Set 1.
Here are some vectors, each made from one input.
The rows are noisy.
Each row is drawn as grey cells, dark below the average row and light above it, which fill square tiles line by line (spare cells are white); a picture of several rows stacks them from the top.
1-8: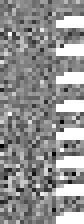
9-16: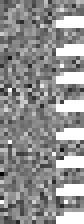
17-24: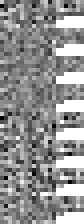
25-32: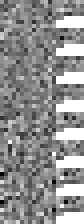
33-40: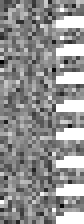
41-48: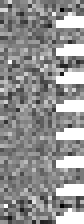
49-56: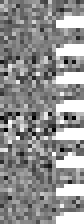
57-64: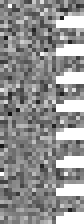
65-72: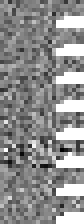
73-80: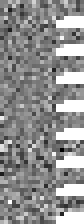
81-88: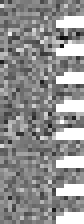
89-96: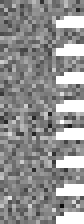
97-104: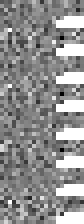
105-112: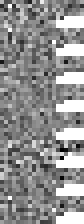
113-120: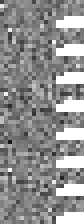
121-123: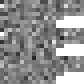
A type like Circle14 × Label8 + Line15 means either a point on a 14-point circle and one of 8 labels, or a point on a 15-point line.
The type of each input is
Bool × Bool × Bool × Bool + Unit.
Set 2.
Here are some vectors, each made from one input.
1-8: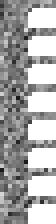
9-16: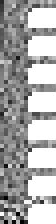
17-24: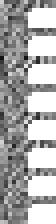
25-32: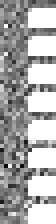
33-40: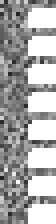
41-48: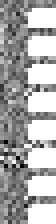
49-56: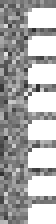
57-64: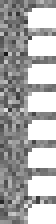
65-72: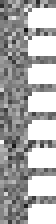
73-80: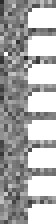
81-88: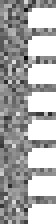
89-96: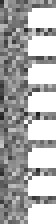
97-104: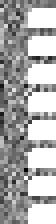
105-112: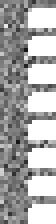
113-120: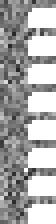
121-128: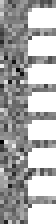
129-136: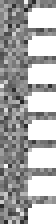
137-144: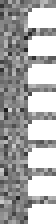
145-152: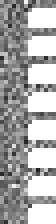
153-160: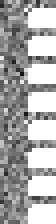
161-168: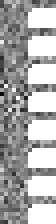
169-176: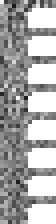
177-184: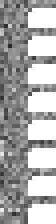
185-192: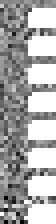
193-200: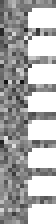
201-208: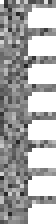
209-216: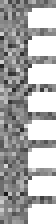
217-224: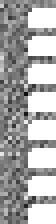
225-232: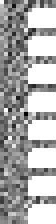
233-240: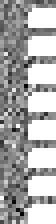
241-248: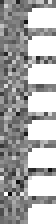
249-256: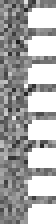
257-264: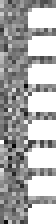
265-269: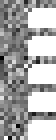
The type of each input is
Bool × Bool × Bool × Bool + Unit.
